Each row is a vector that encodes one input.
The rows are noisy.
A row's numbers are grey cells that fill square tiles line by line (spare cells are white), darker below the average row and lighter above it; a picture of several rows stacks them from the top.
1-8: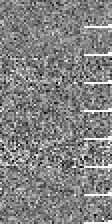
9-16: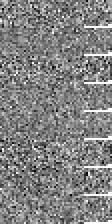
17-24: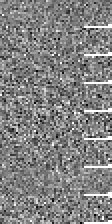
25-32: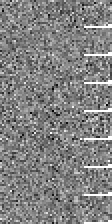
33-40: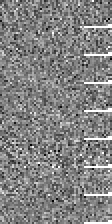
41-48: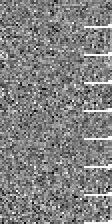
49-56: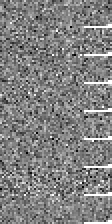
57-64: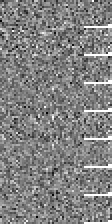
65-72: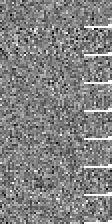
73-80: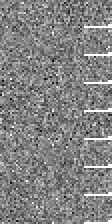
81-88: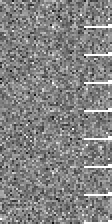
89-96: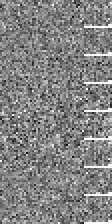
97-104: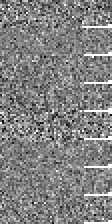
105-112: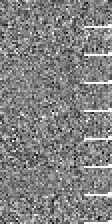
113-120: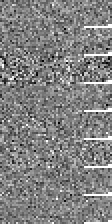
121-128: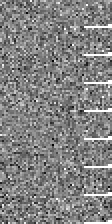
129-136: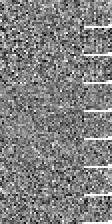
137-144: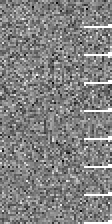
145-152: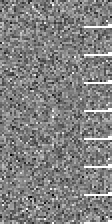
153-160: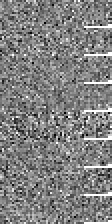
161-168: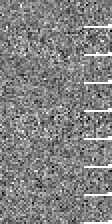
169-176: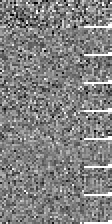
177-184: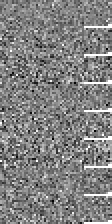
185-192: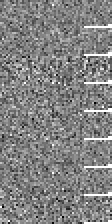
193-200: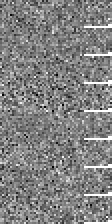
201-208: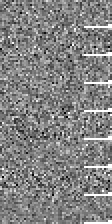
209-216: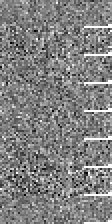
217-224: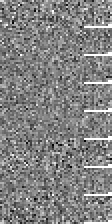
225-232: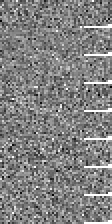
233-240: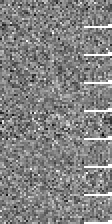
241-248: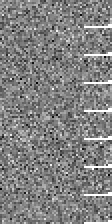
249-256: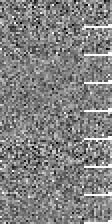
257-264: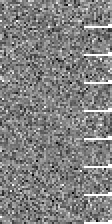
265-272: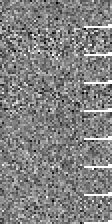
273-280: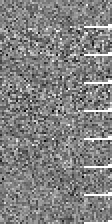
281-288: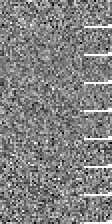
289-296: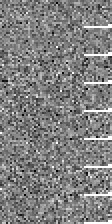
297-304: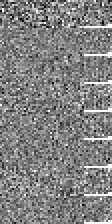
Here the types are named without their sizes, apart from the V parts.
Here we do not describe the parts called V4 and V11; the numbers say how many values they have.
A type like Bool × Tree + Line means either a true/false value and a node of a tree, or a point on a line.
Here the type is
Bool × (Circle + V11) × V4.
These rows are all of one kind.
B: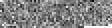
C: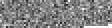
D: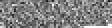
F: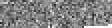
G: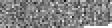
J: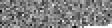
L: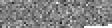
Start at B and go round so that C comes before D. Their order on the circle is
B, L, C, D, G, J, F.
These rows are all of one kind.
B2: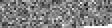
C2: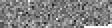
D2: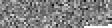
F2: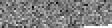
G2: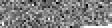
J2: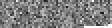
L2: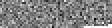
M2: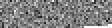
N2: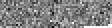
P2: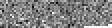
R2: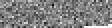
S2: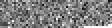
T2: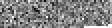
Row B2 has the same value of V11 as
F2 and P2.
